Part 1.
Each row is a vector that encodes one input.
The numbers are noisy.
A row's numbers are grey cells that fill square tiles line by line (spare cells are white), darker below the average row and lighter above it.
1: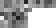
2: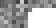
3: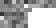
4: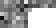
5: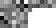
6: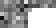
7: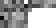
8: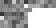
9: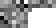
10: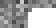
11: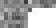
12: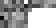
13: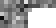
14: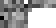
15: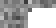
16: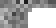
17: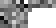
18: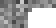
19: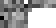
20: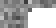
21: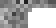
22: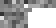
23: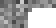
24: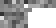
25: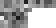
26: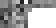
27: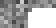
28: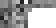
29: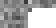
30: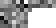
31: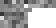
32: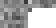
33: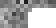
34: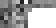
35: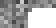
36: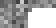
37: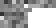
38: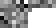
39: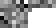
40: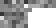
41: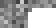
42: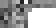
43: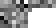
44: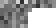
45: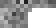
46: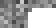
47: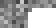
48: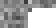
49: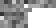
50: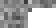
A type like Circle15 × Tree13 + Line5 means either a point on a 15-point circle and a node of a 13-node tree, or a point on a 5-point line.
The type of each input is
Bool × Label5.
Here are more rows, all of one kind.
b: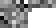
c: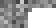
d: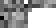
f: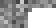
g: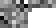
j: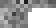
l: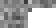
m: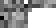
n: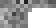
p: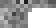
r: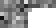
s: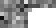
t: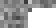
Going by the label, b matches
g, l and t.
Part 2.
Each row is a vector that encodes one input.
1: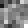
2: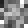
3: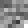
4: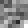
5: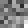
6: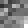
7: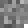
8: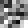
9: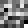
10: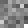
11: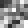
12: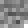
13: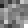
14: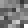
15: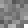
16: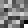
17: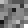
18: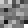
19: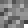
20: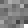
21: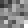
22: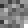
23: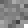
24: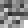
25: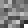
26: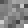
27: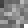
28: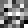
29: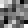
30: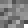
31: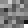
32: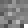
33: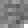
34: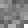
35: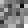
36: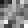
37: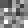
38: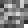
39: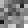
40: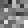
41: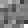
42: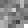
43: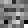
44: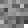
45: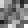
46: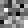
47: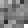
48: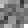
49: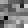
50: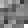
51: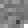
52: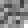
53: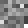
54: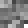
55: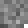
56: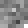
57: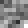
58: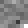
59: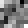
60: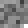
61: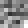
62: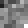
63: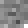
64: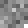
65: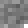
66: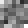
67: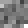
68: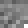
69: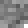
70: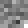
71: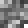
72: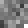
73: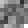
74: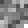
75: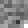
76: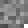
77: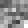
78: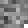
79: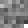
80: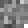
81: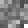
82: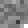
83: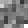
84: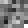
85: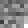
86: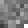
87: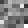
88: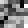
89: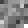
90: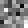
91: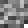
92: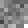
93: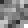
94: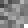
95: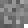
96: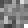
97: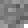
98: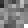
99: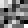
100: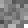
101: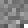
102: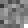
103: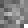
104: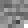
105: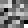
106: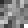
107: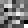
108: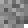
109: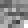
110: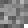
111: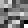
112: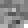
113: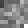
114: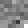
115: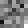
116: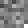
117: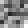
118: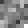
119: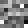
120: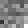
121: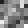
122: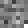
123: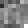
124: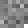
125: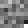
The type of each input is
Circle11 + Line8.
